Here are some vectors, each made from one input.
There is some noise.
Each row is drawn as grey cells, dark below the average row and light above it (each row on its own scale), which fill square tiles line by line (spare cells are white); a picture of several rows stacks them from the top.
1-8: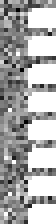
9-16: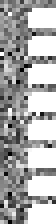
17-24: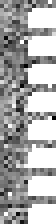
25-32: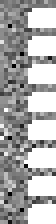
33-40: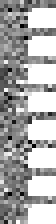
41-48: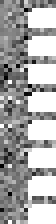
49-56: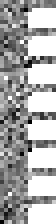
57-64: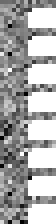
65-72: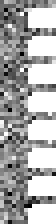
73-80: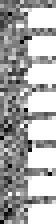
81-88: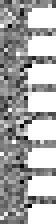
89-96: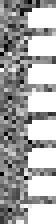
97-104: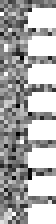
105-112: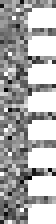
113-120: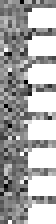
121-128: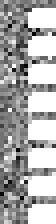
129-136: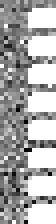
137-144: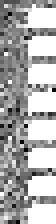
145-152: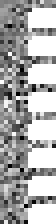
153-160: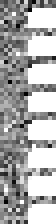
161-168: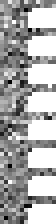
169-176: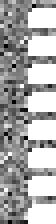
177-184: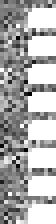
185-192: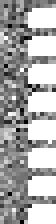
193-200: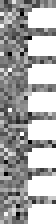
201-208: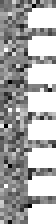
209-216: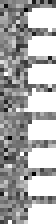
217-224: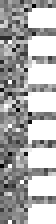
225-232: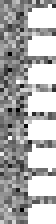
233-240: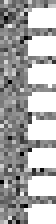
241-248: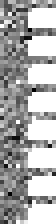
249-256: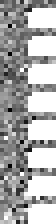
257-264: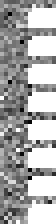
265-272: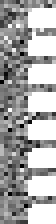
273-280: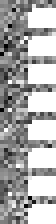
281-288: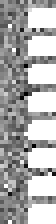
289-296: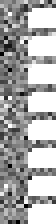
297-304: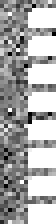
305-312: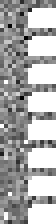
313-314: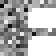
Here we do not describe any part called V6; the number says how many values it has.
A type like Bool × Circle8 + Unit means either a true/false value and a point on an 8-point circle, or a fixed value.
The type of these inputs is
((Circle10 + V6) × Tree12 + Tree9) × V6 × V6.
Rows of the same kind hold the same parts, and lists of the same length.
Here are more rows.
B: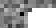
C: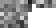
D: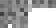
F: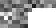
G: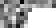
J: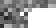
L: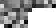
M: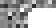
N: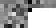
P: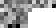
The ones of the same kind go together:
B, C, F, L, N
D, J
G, M, P

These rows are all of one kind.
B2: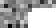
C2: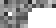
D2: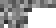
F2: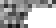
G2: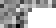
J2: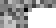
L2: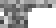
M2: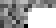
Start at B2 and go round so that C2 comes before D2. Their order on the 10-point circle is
B2, G2, C2, L2, D2, J2, M2, F2.
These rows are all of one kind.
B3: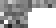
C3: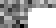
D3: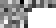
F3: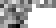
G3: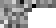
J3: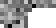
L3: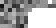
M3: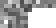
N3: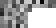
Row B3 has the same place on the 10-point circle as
G3, J3 and N3.
